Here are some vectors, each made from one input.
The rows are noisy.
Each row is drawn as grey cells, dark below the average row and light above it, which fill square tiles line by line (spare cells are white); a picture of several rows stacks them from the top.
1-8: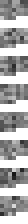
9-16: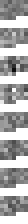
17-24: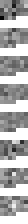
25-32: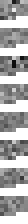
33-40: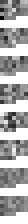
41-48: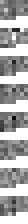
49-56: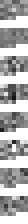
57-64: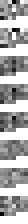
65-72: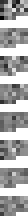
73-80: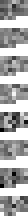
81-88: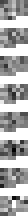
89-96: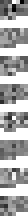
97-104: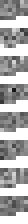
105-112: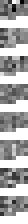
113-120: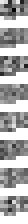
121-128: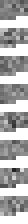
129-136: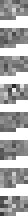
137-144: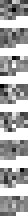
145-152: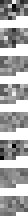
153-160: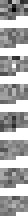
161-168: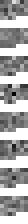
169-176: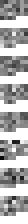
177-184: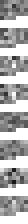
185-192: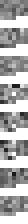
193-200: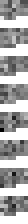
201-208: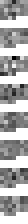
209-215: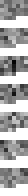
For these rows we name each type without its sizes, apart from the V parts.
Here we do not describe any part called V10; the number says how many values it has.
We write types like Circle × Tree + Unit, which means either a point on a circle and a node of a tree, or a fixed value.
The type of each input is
Line × (Line + V10).
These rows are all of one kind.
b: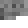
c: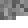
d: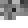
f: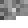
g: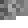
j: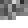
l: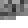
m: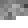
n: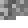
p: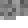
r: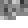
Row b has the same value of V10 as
c, d and n.
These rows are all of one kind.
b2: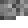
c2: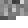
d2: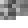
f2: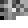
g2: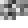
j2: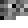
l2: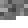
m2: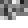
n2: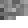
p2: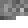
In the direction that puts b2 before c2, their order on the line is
b2, l2, c2, p2, d2, g2, f2, j2, n2, m2.
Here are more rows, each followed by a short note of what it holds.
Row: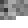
a point on each of two lines
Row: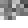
a point on each of two lines
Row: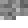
a point on a line and a value of V10
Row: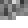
a point on a line and a value of V10
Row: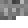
a point on a line and a value of V10
